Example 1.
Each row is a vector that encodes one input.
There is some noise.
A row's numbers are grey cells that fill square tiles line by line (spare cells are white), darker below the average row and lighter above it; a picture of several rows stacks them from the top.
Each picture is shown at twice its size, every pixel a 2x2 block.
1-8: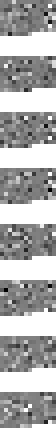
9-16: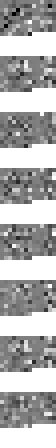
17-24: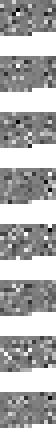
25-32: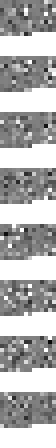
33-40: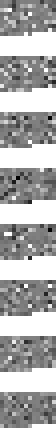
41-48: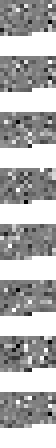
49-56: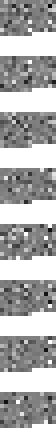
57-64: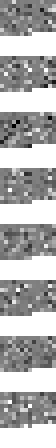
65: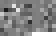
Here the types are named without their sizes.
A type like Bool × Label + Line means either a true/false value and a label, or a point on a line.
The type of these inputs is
(Bool × Bool × Bool × Bool + Unit) × Label.
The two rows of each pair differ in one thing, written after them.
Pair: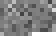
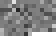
one of the four true/false values
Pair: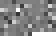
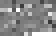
one of the four true/false values
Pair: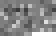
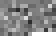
one of the four true/false values
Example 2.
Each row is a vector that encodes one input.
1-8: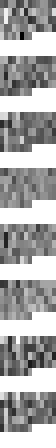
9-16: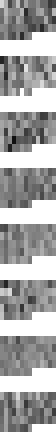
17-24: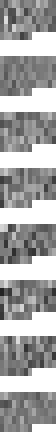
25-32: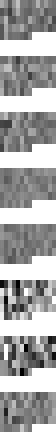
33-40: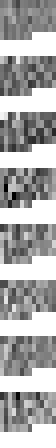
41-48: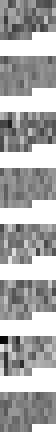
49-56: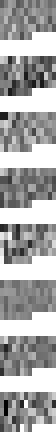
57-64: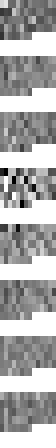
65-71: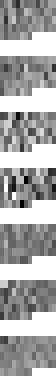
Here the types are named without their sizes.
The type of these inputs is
Bool × Circle + Unit.
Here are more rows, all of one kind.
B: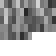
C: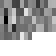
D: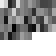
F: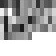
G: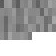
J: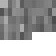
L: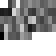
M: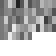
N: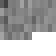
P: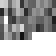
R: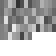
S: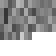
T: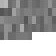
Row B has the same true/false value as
N and S.
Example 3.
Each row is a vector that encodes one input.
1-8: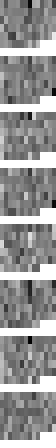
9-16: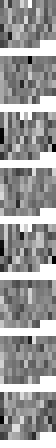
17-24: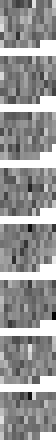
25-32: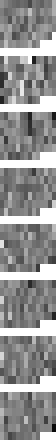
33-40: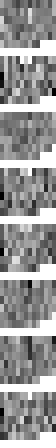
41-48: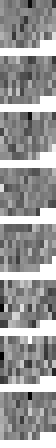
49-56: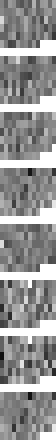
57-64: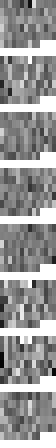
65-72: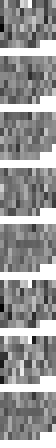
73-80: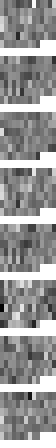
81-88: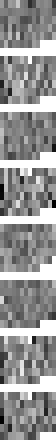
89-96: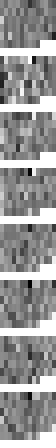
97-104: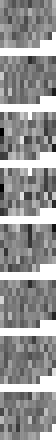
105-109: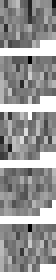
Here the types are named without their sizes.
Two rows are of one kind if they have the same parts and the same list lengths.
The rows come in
2 kinds.
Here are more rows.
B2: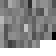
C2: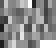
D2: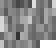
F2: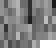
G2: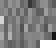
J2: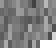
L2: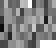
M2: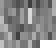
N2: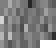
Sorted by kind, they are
B2, D2, F2, G2, J2, M2, N2
C2, L2

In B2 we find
four true/false values.
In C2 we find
a label.
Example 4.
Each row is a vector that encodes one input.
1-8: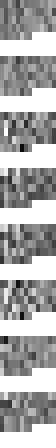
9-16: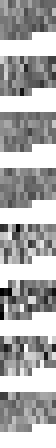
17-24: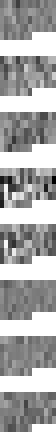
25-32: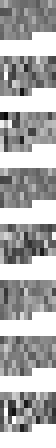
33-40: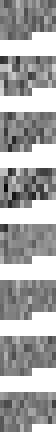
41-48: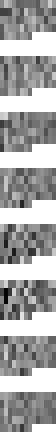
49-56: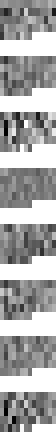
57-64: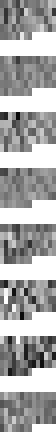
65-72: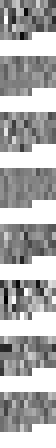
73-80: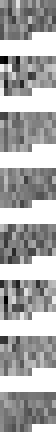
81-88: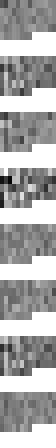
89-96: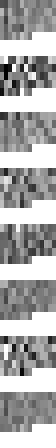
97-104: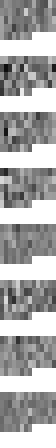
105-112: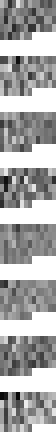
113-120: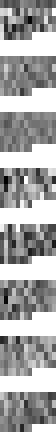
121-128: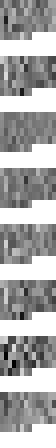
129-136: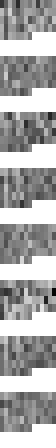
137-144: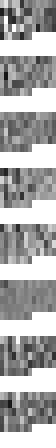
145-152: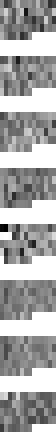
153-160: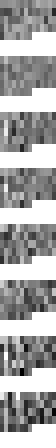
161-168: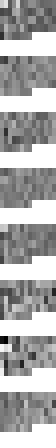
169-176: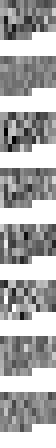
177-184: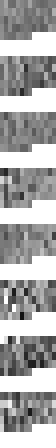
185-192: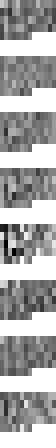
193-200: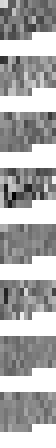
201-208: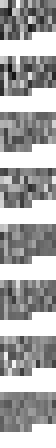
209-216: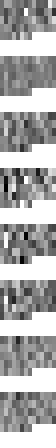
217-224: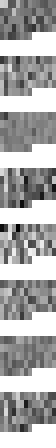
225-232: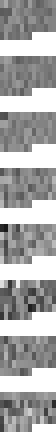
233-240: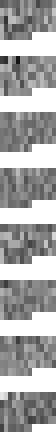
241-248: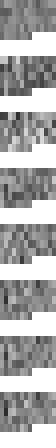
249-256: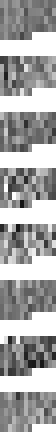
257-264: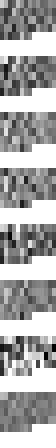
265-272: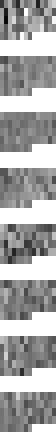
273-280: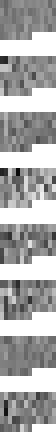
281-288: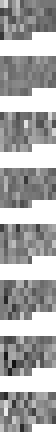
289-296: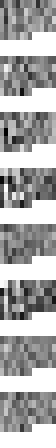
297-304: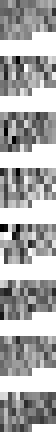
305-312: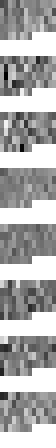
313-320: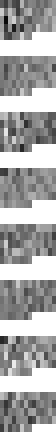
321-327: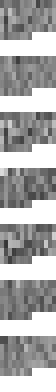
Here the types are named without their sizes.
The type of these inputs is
Bool × Circle + Unit.
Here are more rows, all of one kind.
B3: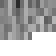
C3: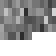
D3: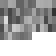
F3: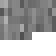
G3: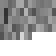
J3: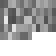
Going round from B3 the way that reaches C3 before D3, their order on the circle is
B3, G3, J3, C3, F3, D3.
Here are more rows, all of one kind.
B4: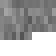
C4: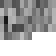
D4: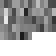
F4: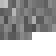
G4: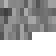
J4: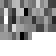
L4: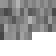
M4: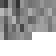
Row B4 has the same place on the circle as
F4 and M4.
